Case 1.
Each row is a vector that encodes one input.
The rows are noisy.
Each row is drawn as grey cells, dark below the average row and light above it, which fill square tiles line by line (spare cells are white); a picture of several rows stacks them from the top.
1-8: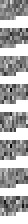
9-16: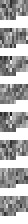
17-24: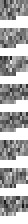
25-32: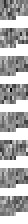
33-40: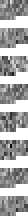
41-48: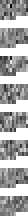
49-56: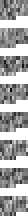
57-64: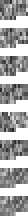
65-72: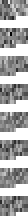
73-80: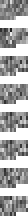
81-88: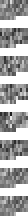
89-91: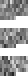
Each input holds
a point on a 13-point circle.
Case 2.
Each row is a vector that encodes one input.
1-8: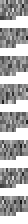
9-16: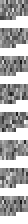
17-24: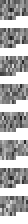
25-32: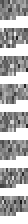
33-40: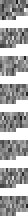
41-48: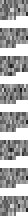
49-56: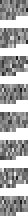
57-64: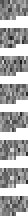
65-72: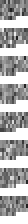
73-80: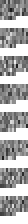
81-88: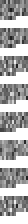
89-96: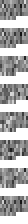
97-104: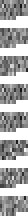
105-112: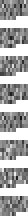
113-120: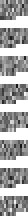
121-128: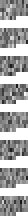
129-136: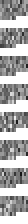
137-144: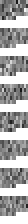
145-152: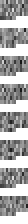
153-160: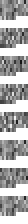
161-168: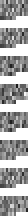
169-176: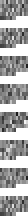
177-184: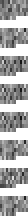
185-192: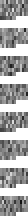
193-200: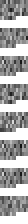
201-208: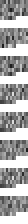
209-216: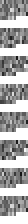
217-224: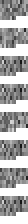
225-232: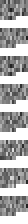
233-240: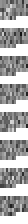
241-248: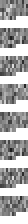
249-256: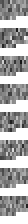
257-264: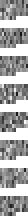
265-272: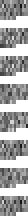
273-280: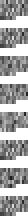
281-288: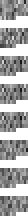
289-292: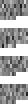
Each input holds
one of 12 labels.
